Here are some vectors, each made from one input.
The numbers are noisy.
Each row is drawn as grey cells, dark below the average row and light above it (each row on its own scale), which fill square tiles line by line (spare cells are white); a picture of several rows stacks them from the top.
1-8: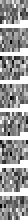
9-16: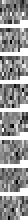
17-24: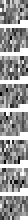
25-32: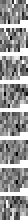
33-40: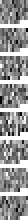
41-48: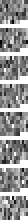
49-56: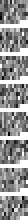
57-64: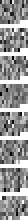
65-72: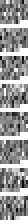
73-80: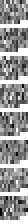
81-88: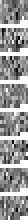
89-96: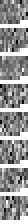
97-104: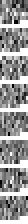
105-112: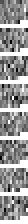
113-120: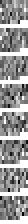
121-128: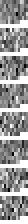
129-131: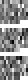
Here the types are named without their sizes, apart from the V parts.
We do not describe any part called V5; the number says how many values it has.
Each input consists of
a list of items, each a true/false value and a value of V5.
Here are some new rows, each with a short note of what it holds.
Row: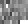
a list of two items
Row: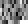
a list of one item
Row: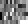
the empty list
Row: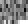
a list of one item
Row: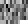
a list of one item
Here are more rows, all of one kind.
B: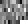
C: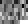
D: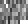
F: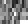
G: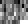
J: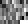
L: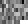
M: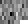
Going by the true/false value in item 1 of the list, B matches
D and M.
